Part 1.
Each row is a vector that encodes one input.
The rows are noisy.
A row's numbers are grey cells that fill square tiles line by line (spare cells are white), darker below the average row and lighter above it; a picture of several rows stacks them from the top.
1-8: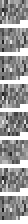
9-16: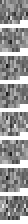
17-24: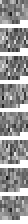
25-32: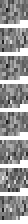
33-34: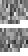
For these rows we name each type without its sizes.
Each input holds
a point on a line.
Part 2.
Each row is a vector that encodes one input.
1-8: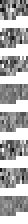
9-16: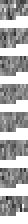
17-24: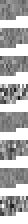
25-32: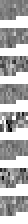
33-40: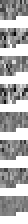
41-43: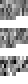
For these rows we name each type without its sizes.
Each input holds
a point on a line.
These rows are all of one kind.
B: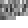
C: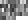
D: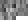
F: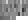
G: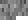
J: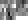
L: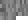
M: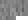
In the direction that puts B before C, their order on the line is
B, C, L, G, D, J, M, F.
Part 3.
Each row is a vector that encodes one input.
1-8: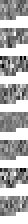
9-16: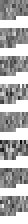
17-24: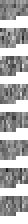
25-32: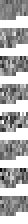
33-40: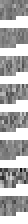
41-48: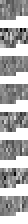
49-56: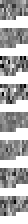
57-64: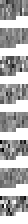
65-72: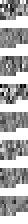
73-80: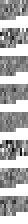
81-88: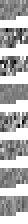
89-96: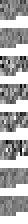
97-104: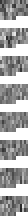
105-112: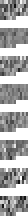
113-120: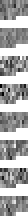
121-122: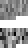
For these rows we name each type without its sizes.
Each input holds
a point on a line.
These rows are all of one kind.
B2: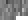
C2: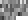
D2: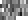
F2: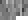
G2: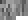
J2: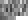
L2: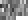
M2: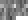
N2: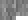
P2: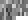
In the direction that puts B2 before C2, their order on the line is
P2, M2, B2, J2, N2, L2, F2, G2, C2, D2.
